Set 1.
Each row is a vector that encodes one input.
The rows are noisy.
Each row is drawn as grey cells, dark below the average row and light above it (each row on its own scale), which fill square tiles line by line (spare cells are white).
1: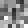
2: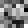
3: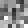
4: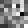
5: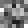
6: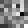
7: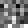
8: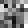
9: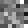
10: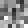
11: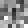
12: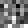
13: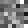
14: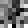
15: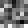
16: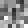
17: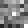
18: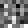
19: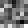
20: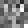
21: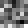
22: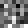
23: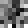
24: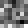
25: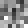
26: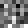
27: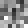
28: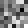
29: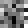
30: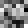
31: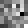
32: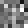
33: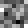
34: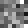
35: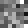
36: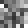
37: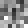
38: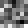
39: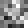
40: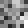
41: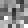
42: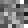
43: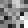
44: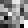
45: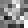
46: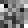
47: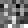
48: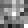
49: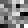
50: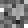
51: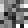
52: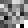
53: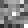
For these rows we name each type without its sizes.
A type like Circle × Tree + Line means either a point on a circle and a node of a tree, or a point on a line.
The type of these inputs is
List(Circle).
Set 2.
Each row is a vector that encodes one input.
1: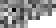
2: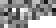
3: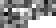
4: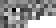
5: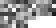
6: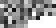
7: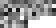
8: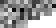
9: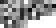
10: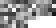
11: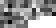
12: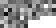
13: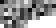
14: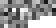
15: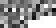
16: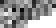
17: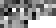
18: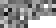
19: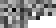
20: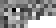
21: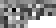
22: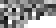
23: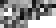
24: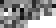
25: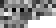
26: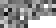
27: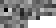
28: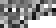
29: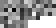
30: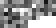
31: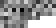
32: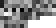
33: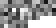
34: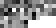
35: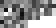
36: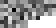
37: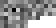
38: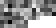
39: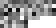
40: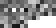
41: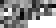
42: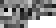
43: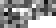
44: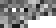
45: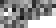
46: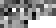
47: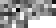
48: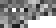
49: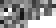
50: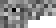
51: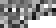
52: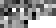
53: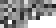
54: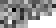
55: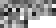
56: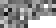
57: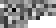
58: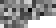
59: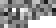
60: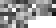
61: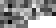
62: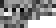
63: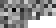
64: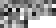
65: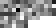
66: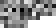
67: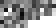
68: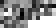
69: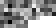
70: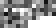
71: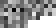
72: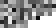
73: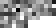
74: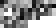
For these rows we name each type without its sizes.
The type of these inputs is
Line × Line + Tree.
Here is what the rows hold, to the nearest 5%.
About 50% of them hold a point on each of two lines. The rest hold a node of a tree.
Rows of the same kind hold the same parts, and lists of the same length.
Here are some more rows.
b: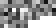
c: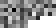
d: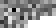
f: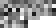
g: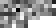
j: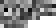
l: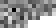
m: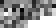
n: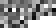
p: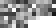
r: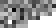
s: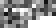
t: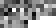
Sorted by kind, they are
b, f, g, n, p, s, t
c, d, j, l, m, r

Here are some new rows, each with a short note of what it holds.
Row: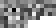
a point on each of two lines
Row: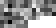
a node of a tree
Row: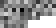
a point on each of two lines
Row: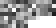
a node of a tree
